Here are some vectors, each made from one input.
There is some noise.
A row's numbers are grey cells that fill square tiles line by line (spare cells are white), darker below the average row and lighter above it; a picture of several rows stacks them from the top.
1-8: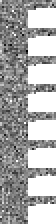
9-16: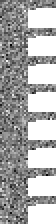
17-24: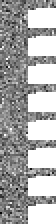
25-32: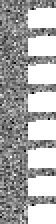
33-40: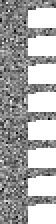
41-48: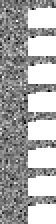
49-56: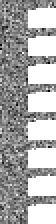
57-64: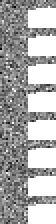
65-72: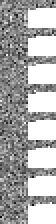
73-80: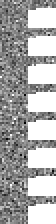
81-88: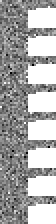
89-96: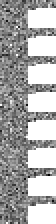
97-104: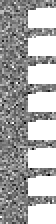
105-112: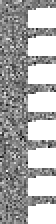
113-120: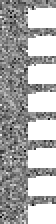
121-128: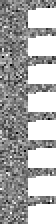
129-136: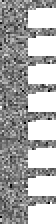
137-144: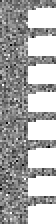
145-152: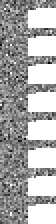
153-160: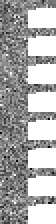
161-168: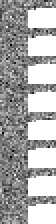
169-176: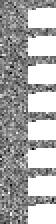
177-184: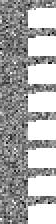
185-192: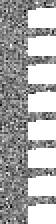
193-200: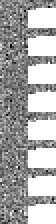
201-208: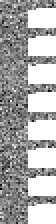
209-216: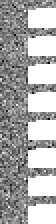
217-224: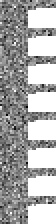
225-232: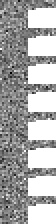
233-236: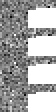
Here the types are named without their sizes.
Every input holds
a point on each of five lines.
